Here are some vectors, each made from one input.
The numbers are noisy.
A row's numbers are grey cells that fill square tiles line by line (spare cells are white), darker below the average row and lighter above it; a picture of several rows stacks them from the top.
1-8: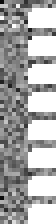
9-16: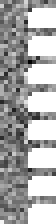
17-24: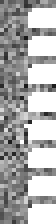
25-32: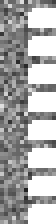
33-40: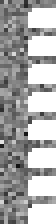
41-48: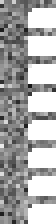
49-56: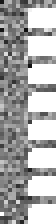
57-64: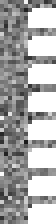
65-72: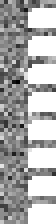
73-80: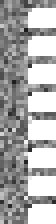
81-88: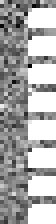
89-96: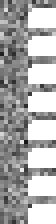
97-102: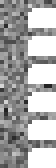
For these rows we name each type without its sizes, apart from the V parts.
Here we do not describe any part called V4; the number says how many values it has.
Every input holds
either a label, or a point on a line and a true/false value, or two values of V4.
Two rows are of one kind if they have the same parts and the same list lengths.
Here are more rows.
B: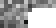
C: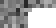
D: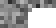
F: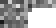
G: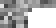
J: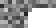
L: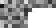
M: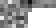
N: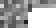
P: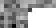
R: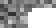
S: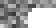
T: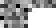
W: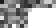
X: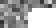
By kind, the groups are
B, F, G, N, P, X
C, R, S, W
D, J, L, M, T

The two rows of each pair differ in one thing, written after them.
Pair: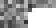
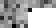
the place on the line
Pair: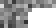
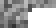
the place on the line
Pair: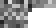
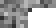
the true/false value
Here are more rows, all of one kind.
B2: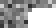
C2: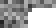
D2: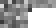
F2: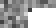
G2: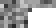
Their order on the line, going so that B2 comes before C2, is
B2, G2, D2, C2, F2.
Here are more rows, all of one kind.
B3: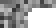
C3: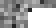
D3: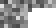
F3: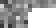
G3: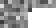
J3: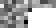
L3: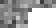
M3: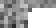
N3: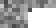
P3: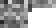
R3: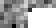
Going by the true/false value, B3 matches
C3 and L3.
